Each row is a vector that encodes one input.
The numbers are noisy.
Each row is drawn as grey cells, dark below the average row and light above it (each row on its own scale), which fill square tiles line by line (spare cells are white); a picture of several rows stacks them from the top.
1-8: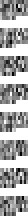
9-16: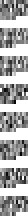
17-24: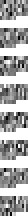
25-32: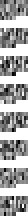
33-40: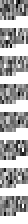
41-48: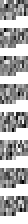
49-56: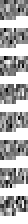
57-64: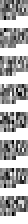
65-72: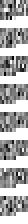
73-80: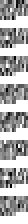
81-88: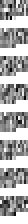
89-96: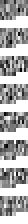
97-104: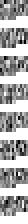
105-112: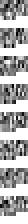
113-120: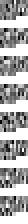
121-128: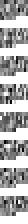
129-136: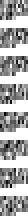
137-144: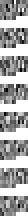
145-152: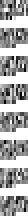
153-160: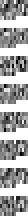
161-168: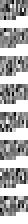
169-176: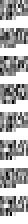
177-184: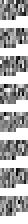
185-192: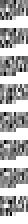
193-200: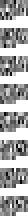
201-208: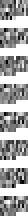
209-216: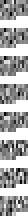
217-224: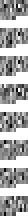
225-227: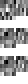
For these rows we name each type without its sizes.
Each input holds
either a point on a circle, or two labels.
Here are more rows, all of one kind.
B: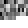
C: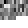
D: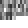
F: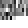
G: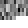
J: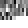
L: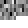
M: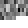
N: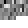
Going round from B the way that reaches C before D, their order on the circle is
B, C, N, L, D, F, J, G, M.
